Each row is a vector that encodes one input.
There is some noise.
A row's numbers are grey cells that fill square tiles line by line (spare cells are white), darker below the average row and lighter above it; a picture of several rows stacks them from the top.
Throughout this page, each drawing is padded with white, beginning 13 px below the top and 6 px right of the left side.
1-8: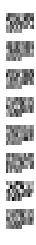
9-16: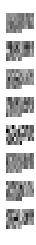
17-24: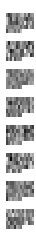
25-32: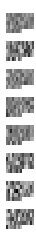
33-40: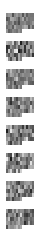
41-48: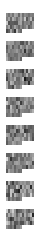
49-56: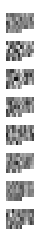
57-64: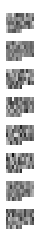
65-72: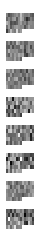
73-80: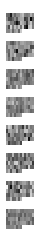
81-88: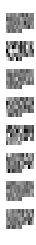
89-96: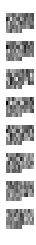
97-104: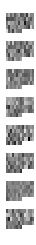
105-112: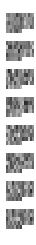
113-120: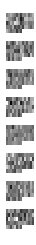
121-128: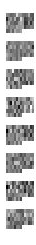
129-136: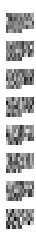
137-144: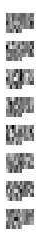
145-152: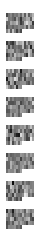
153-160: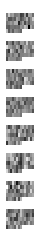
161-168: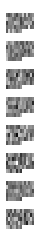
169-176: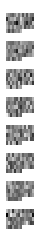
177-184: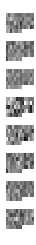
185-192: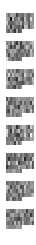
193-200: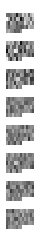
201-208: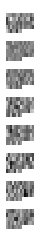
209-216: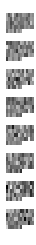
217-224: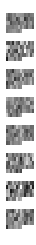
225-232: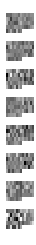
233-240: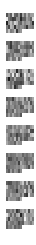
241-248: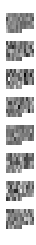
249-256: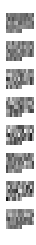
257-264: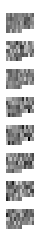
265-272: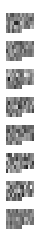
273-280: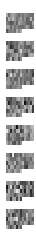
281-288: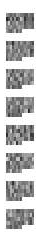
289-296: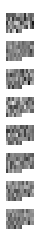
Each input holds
either a point on a 4-point line and a true/false value, or a point on each of two 10-point lines.
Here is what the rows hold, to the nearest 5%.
About 35% of them hold a point on a 4-point line and a true/false value. The rest hold a point on each of two 10-point lines.
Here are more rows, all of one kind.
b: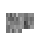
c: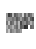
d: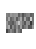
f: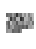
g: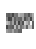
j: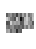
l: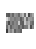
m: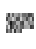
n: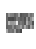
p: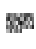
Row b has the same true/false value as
d, l, m and p.
